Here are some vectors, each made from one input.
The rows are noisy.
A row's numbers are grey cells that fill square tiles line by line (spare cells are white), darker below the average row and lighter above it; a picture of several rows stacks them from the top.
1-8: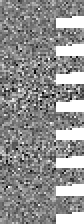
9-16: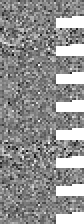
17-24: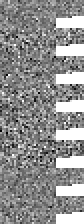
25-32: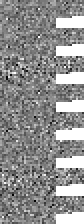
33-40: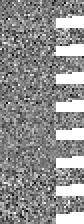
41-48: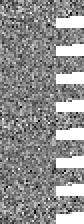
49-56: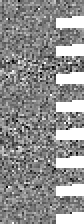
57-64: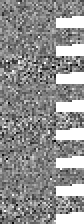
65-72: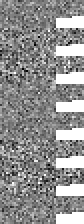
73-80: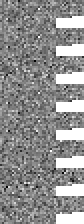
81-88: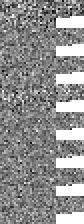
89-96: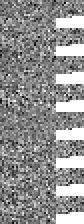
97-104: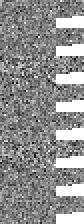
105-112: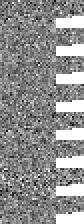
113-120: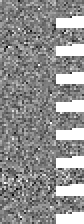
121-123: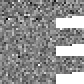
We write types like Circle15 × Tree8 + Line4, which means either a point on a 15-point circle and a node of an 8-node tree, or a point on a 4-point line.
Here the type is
Bool × Bool × Bool + Label4 × Label6 + Unit.
